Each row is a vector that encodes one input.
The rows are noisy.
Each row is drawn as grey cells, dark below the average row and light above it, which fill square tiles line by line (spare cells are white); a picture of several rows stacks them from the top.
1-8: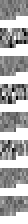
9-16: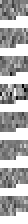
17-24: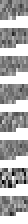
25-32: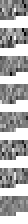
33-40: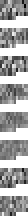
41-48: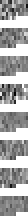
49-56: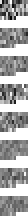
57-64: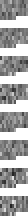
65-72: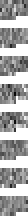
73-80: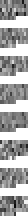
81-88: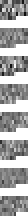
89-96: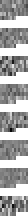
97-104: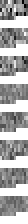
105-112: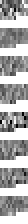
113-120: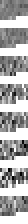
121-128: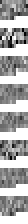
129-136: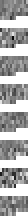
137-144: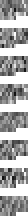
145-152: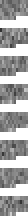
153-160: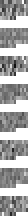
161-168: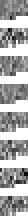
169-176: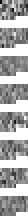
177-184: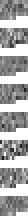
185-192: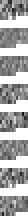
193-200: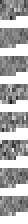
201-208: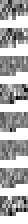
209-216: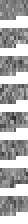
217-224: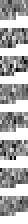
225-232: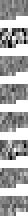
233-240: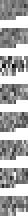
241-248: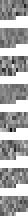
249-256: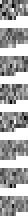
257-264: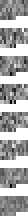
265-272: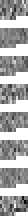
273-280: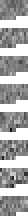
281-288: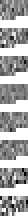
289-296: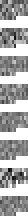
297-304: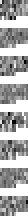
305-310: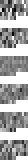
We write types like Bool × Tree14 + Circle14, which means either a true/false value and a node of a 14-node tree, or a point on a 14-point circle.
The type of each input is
(Bool × Tree7 + Unit) × Label11 + Line9.
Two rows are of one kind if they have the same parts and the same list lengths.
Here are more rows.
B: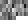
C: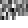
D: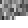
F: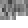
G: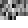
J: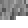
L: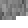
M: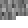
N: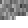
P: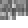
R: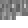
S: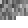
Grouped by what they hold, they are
B, C, F, P, R, S
D, L, M, N
G, J

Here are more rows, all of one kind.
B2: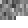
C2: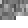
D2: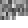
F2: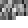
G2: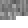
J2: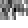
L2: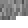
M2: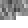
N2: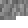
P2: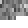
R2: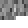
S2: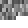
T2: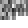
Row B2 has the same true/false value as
G2, J2, S2 and T2.
